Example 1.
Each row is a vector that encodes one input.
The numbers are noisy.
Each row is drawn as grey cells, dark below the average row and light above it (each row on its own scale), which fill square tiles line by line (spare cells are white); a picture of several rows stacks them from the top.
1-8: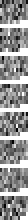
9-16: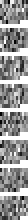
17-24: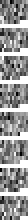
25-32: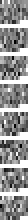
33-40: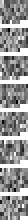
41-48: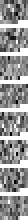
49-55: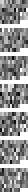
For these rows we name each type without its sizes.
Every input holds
a point on a line.
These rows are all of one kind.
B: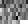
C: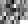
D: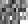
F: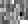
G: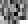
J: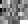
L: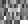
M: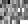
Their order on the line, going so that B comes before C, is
F, L, M, B, D, C, G, J.
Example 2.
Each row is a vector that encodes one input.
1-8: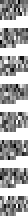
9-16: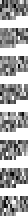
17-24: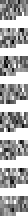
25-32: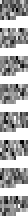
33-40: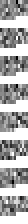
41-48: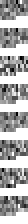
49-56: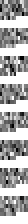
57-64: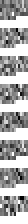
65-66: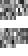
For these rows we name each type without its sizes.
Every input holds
a point on a line.
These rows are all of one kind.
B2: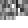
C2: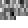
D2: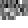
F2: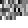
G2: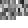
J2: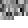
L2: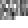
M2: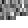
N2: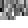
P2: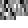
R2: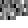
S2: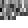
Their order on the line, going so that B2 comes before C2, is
M2, S2, R2, N2, D2, J2, B2, L2, P2, C2, G2, F2.
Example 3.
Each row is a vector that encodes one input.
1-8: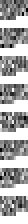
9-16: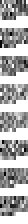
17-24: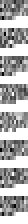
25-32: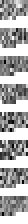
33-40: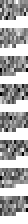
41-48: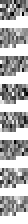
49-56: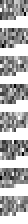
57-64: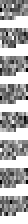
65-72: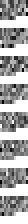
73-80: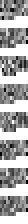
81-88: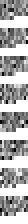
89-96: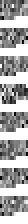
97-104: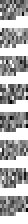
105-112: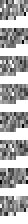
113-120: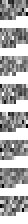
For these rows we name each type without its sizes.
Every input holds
a point on a line.
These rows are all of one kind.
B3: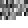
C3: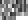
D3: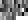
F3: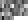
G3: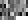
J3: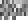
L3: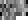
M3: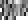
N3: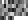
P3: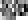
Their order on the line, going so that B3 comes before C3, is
J3, M3, B3, L3, G3, N3, F3, D3, P3, C3.
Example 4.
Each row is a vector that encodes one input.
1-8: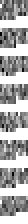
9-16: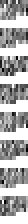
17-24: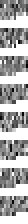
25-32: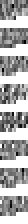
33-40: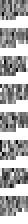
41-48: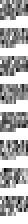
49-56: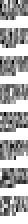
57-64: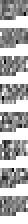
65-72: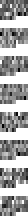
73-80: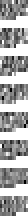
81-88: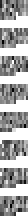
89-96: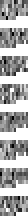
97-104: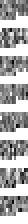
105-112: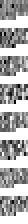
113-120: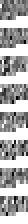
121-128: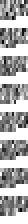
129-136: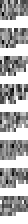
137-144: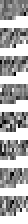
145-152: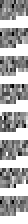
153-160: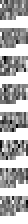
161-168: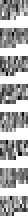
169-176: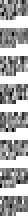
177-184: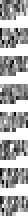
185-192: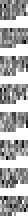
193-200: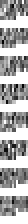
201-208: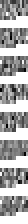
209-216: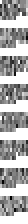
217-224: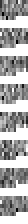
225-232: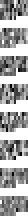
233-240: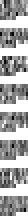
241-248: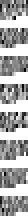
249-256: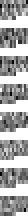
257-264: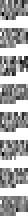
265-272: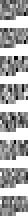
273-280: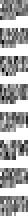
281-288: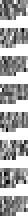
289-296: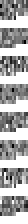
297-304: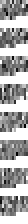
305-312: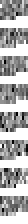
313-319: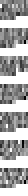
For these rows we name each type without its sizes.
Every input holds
either a fixed value, or a node of a tree.
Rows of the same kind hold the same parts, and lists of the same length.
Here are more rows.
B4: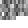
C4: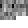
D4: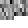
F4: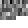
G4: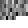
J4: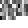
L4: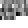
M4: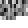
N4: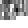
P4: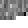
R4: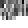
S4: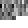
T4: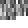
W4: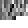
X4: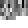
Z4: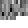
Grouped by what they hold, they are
B4, C4, F4, G4, J4, L4, M4, N4, P4, R4, S4, T4, W4, X4, Z4
D4

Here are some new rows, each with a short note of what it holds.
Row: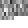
a fixed value
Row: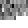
a node of a tree
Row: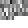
a fixed value
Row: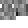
a node of a tree
